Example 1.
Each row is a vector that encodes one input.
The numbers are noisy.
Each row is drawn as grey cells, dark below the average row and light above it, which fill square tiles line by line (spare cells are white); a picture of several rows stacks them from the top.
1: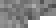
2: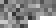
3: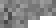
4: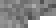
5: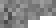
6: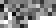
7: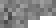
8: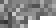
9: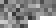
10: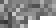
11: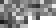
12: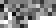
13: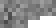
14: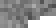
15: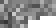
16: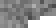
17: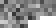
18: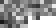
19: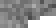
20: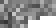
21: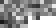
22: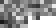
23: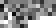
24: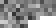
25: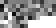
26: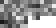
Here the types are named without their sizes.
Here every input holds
a point on a line.
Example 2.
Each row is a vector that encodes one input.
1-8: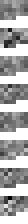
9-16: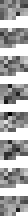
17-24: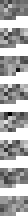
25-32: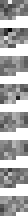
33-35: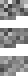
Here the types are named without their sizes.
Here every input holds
a node of a tree.
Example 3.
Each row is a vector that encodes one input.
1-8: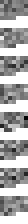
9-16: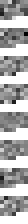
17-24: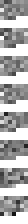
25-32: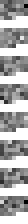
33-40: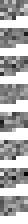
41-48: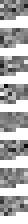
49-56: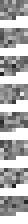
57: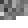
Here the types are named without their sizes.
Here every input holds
a node of a tree.
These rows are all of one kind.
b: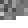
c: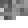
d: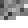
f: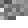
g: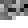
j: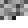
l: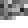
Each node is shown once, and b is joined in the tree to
c and g.
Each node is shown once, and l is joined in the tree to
d.
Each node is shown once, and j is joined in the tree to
f.
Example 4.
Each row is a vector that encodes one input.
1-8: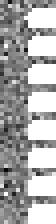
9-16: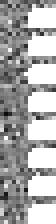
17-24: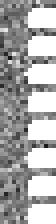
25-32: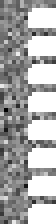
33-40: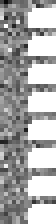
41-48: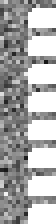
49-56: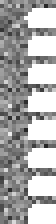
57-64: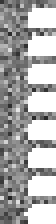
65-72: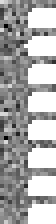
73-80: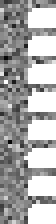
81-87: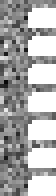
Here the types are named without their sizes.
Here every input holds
a point on each of two lines.
